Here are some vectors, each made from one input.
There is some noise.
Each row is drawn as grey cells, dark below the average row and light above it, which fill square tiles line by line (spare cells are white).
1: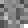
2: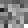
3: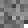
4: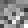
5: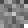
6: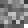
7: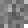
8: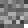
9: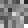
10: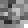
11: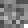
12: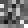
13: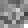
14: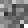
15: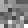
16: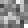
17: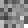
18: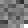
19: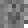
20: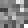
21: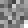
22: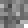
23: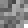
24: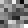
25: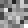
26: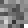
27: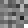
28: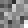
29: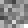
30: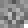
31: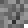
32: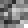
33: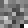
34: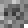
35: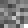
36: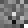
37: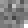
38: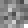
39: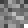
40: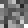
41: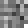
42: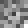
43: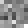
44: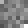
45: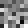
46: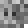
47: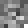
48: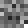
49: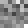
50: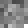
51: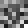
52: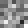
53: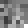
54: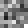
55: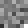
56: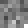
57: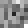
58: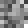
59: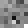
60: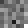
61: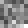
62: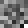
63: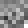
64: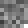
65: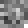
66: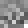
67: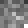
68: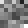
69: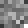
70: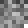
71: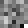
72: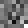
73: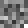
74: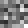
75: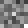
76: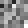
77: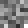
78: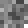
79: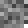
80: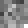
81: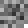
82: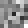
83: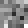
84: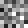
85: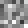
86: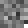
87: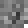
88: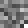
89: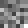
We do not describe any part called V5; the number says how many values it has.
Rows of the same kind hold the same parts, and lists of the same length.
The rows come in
2 kinds.
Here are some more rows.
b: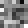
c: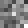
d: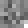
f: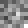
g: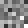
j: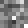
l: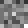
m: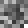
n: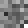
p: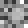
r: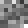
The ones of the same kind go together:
b, j, m, n, r
c, d, f, g, l, p

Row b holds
a point on each of two 4-point lines and a true/false value.
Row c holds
a point on a 4-point line and a value of V5.
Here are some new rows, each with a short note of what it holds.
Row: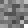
a point on each of two 4-point lines and a true/false value
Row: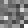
a point on each of two 4-point lines and a true/false value
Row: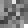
a point on each of two 4-point lines and a true/false value
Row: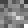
a point on a 4-point line and a value of V5
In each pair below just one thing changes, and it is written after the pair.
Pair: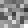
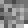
the place on the 4-point line
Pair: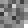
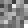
the place on the 4-point line
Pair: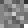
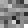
the place on the 4-point line
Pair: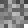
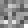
the place on the 4-point line
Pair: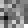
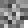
the value of V5
